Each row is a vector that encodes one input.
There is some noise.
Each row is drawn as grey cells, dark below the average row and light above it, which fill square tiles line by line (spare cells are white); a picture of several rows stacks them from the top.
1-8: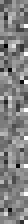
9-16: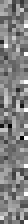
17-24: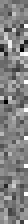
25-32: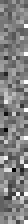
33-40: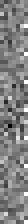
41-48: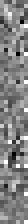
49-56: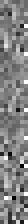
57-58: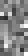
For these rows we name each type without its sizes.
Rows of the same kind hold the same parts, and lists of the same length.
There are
3 kinds of row.
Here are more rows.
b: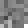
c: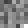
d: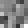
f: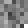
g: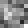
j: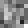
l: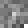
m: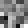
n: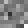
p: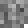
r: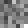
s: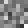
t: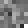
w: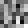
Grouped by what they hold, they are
b, d, f, l, m, n, s, t
c, p, r
g, j, w

